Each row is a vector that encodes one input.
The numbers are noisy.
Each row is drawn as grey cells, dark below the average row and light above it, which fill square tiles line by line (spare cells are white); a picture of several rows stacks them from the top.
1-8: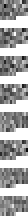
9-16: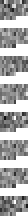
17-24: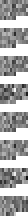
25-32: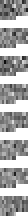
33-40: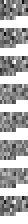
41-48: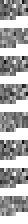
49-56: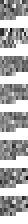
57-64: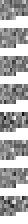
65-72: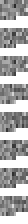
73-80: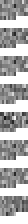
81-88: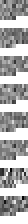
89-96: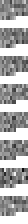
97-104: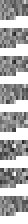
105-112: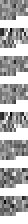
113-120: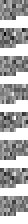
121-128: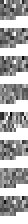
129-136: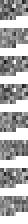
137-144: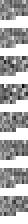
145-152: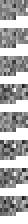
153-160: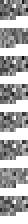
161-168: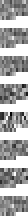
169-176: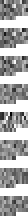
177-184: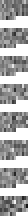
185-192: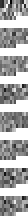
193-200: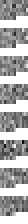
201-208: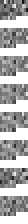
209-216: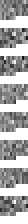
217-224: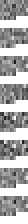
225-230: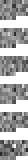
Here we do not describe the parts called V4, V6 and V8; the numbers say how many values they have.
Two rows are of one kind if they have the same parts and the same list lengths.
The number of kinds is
4.
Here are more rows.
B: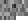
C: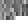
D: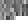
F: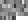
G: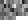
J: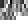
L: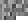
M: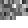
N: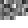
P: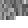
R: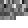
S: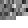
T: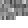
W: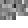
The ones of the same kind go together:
B, F, L, W
C, D, P, T
G, M, N, R, S
J

